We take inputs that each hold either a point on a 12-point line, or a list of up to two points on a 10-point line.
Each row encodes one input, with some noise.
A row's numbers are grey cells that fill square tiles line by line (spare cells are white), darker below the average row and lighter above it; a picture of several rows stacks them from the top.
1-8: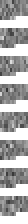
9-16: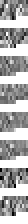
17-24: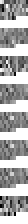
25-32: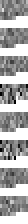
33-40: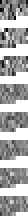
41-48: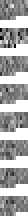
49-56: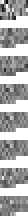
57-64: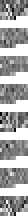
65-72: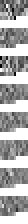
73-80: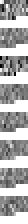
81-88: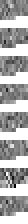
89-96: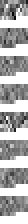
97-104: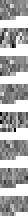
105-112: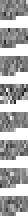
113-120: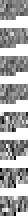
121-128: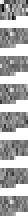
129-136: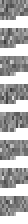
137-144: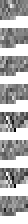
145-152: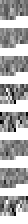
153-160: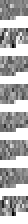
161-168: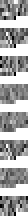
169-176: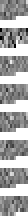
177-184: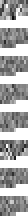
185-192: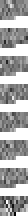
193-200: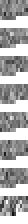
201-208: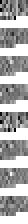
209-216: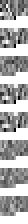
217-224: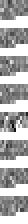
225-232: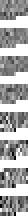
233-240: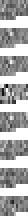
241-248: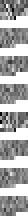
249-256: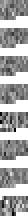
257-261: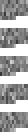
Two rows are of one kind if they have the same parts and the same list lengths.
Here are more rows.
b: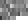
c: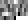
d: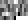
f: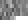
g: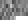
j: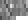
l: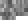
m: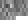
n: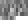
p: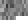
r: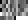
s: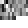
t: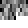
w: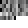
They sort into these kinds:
b, f, g, j, m
c, d
l, n, p
r, s, t, w

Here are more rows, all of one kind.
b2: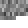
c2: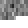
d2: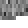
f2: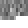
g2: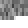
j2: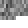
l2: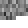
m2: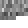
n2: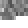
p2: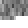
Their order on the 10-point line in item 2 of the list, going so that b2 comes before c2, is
m2, d2, b2, j2, f2, l2, n2, p2, c2, g2.
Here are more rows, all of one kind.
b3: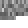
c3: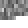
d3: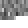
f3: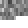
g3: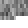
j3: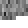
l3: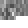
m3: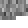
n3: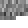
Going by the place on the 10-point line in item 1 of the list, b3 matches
c3 and d3.
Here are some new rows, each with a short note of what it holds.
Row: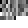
a point on a 12-point line
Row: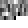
the empty list
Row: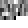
the empty list
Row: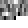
the empty list
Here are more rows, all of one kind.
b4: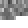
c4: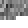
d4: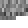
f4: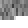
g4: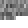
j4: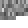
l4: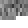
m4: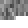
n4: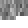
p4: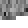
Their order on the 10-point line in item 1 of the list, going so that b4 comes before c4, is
p4, d4, j4, b4, c4, g4, m4, f4, n4, l4.
